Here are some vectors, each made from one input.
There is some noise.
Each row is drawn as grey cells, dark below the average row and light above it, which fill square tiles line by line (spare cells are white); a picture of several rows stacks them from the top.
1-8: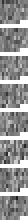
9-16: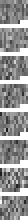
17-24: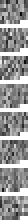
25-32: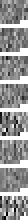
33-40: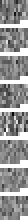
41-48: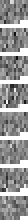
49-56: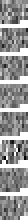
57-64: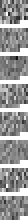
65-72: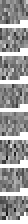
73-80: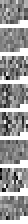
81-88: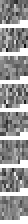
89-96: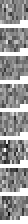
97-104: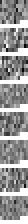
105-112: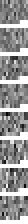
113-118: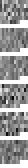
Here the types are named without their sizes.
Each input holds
a point on a circle, a label and a true/false value.
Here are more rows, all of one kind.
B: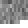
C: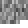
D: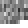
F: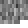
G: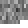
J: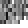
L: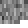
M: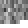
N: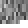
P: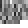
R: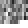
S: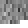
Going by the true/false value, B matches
F, L and P.
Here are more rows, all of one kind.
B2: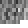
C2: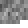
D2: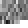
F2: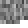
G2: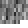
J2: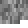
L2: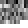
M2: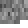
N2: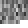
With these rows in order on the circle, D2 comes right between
L2 and N2.
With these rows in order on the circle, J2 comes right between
M2 and N2.
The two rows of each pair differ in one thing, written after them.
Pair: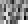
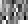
the place on the circle
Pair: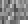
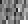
the label
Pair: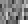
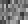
the true/false value
